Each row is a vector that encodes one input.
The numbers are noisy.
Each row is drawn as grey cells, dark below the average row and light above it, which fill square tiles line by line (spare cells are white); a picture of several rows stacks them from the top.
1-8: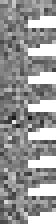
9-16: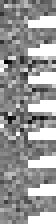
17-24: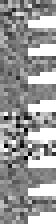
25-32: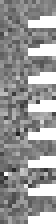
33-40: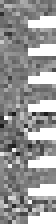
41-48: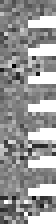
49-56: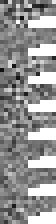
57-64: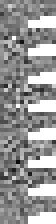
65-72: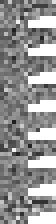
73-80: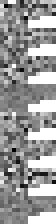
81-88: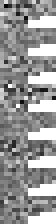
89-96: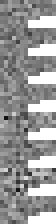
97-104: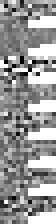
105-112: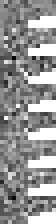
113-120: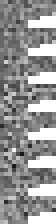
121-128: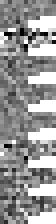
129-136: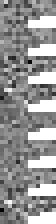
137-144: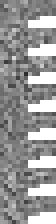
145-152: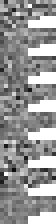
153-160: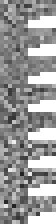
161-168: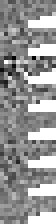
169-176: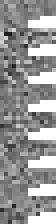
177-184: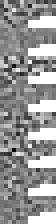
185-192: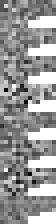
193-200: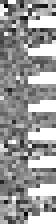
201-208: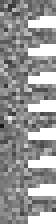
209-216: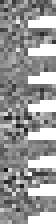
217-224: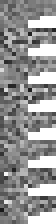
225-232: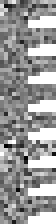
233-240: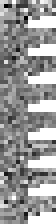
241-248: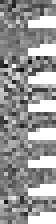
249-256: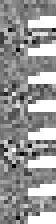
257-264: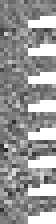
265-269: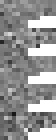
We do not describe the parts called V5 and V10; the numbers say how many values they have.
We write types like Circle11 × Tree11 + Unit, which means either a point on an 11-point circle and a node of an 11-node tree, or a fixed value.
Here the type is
Bool × (Line11 + V10) + Circle6 × V5.
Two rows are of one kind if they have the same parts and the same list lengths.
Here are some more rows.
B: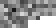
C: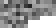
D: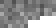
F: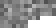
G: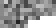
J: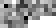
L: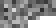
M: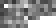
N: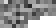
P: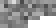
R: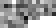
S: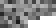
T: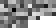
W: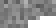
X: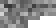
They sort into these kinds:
B, C, D, G, J, L, N, P, X
F, T
M, R, S, W

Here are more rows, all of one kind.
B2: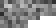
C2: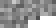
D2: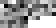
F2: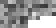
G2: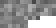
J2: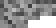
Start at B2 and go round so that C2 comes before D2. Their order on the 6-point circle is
B2, J2, C2, G2, D2, F2.
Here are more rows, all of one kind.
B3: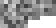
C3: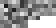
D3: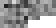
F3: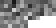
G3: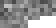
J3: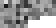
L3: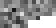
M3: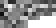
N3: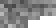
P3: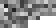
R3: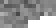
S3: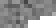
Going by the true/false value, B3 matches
G3 and M3.
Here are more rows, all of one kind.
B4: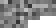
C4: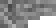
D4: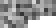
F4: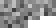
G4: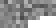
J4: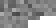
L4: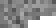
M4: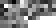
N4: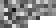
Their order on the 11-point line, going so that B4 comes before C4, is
M4, B4, F4, G4, C4, L4, D4, J4, N4.
